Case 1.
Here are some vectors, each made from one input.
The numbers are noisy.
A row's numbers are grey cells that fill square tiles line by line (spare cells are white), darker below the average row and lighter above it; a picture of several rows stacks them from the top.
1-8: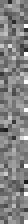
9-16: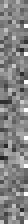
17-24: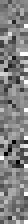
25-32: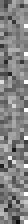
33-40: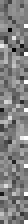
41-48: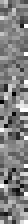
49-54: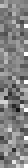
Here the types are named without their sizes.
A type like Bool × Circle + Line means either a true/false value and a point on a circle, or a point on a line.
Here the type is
List(Line).
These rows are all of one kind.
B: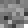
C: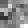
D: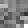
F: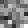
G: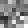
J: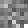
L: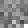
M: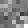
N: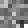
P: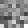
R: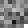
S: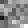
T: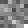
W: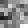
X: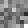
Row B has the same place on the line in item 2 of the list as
F, G, P and T.
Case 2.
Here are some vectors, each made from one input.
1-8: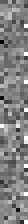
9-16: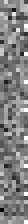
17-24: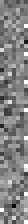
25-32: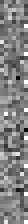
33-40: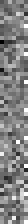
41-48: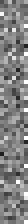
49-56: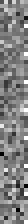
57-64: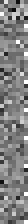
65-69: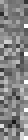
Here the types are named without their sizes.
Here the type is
Bool × Bool × Bool × Bool + Tree.
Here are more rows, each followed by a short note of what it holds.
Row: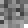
four true/false values
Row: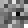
a node of a tree
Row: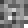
four true/false values
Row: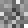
a node of a tree
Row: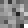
a node of a tree
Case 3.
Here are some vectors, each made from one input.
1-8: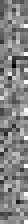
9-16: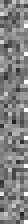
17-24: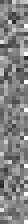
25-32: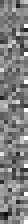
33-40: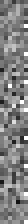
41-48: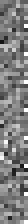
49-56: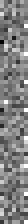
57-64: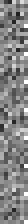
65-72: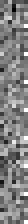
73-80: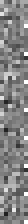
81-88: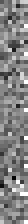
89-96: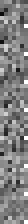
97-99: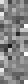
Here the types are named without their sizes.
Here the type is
Label + Line.
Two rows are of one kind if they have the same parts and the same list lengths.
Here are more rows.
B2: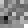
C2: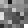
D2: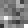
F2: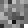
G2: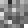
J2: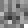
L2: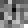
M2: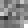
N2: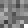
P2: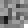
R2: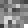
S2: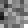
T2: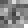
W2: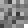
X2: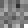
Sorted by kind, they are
B2, C2, F2, G2, J2, M2, N2, P2, T2, W2, X2
D2, L2, R2, S2

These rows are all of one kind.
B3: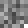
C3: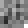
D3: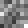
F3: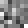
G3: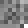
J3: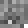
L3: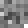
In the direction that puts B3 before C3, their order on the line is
B3, G3, J3, F3, L3, D3, C3.
